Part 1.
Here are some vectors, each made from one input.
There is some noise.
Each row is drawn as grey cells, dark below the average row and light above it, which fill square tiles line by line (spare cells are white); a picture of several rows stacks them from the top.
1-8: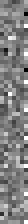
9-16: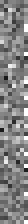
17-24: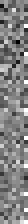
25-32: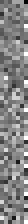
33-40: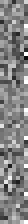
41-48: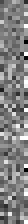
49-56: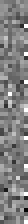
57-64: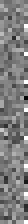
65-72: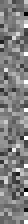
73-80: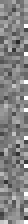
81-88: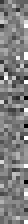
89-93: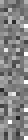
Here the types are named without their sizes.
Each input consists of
either a point on a line, or four true/false values.
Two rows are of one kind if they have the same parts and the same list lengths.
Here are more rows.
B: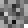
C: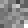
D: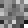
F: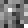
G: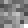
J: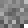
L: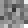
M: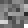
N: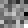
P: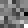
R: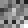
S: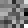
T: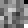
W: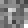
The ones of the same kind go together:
B, F, R, T, W
C, D, G, J, L, M, N, P, S

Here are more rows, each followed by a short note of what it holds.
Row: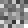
four true/false values
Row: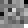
four true/false values
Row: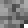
four true/false values
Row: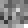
four true/false values
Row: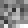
four true/false values
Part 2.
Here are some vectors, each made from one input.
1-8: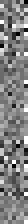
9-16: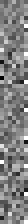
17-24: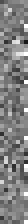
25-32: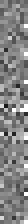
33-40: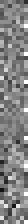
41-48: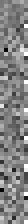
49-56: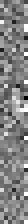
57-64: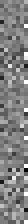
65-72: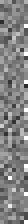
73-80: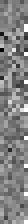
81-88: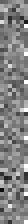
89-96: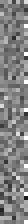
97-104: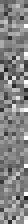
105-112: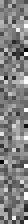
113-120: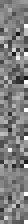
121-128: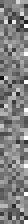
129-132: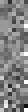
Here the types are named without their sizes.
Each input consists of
either a point on a line, or four true/false values.
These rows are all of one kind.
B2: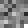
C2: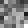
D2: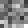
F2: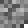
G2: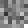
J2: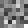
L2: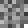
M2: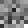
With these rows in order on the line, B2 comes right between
F2 and L2.
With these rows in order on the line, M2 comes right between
F2 and J2.
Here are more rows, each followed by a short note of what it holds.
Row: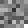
a point on a line
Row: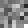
a point on a line
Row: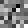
a point on a line
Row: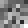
four true/false values
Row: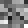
a point on a line
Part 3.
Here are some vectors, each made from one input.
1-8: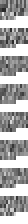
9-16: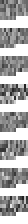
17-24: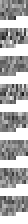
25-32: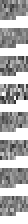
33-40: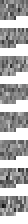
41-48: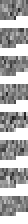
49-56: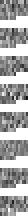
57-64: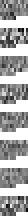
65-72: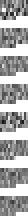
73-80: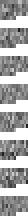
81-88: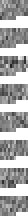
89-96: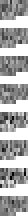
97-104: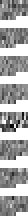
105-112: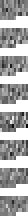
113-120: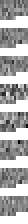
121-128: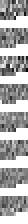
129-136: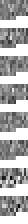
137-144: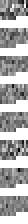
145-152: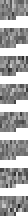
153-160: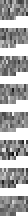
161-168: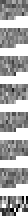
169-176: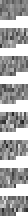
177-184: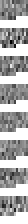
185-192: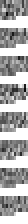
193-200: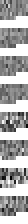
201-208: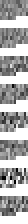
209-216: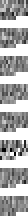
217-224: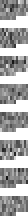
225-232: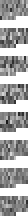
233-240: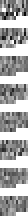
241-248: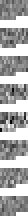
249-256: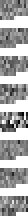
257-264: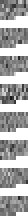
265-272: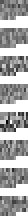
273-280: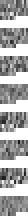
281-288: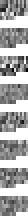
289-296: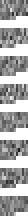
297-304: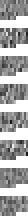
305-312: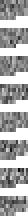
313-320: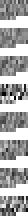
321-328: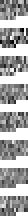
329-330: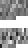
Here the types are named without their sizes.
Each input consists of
either a point on a circle, or a fixed value, or four true/false values.
